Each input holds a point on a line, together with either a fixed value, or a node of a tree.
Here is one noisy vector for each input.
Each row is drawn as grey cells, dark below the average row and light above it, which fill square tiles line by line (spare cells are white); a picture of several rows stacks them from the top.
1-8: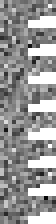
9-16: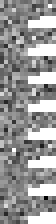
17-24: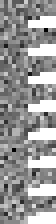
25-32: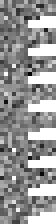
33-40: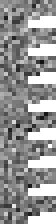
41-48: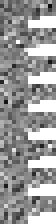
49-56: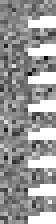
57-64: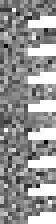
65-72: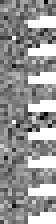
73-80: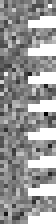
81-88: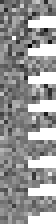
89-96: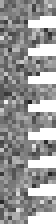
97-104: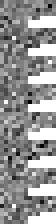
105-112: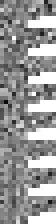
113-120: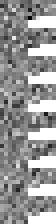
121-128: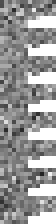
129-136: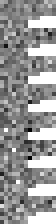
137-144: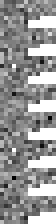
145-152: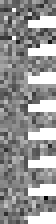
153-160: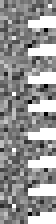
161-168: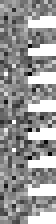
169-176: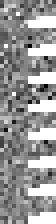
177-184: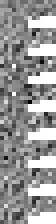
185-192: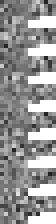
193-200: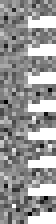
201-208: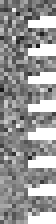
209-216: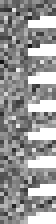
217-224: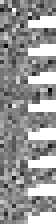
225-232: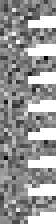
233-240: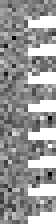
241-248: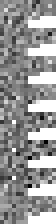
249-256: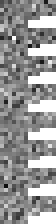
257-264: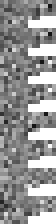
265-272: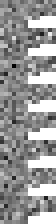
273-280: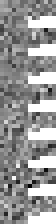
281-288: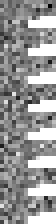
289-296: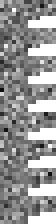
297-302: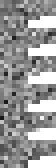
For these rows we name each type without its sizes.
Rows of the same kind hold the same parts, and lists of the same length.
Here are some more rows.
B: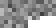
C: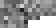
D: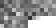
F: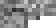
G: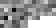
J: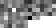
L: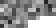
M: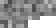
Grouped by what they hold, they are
B, M
C, D, F, G, J, L

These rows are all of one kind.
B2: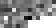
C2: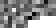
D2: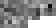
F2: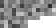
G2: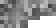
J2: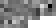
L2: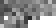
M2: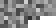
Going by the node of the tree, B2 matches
F2 and L2.
